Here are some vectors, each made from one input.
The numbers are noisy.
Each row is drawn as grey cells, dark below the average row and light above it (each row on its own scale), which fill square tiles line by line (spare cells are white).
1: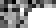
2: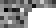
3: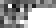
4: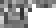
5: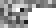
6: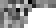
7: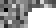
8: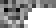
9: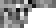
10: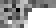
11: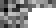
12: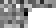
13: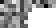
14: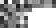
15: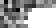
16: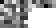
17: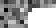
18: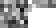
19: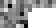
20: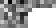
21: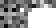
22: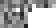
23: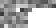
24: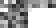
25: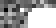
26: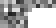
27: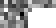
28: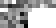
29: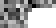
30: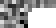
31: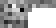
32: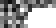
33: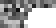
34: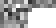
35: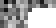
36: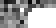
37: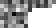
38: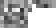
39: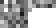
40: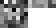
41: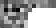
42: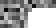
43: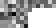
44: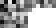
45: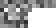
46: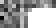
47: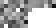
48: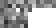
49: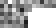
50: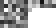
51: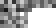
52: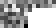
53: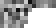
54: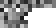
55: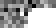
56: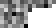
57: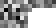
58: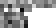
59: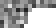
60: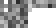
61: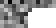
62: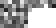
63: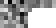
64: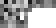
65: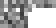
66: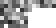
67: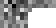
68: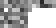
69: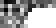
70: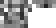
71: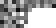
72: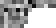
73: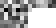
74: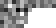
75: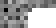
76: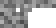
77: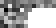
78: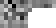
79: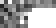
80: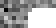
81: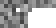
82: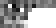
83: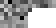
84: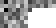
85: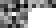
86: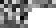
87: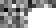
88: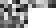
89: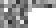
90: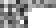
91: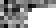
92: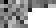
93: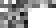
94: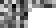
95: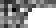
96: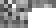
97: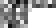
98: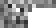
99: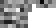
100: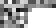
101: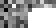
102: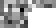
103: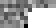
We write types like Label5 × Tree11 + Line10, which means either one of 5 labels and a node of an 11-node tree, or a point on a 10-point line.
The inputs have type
Bool × Line7 × (Tree7 + Unit).
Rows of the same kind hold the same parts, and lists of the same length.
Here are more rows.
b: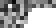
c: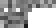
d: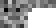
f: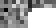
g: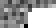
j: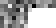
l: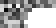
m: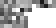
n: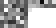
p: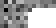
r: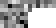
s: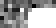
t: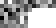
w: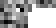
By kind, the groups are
b, d, f, j, l, p, s, t
c, g, m, n, r, w

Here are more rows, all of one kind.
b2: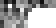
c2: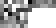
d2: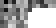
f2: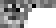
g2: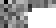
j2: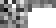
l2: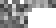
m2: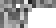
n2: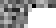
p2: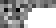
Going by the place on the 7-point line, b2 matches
d2 and m2.
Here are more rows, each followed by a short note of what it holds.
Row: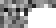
a point on a 7-point line and a true/false value
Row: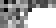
a point on a 7-point line and a true/false value
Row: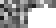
a point on a 7-point line and a true/false value
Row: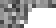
a point on a 7-point line and a true/false value
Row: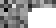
a point on a 7-point line and a true/false value
